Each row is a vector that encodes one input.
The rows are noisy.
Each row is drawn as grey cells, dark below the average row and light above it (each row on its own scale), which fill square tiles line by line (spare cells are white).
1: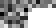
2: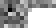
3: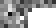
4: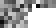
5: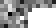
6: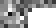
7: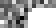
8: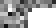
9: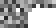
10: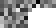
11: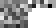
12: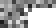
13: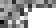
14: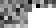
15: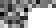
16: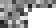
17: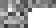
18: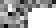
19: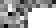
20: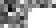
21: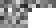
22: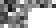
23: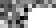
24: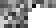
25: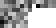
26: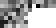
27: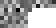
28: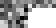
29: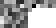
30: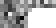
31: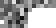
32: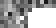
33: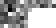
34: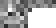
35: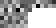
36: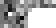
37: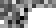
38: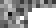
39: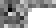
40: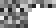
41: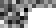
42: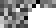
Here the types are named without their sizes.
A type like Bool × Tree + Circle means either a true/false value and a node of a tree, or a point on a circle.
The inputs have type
Bool × Bool × Bool.
